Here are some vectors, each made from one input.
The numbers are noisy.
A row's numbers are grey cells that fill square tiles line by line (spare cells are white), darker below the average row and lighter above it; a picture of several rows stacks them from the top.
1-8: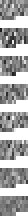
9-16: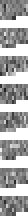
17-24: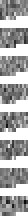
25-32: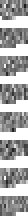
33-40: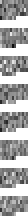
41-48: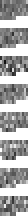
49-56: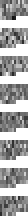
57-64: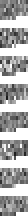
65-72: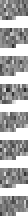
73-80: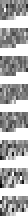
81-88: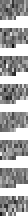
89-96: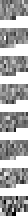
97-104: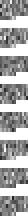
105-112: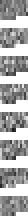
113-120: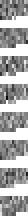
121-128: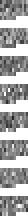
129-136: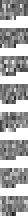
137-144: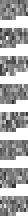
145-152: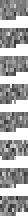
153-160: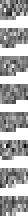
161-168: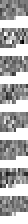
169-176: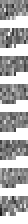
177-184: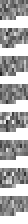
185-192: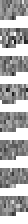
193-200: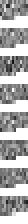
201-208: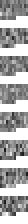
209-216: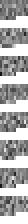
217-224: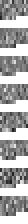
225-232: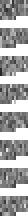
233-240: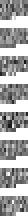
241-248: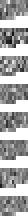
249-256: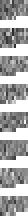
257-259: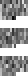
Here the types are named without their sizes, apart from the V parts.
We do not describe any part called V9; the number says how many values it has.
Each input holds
a true/false value, together with either a point on a line, or a value of V9.
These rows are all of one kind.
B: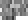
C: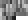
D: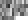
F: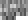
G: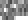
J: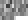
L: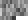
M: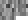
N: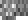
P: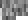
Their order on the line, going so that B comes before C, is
G, N, J, M, F, B, D, P, L, C.
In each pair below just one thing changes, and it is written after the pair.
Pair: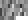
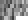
the place on the line
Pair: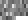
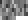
the place on the line
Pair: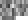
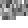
the place on the line
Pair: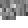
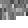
the place on the line
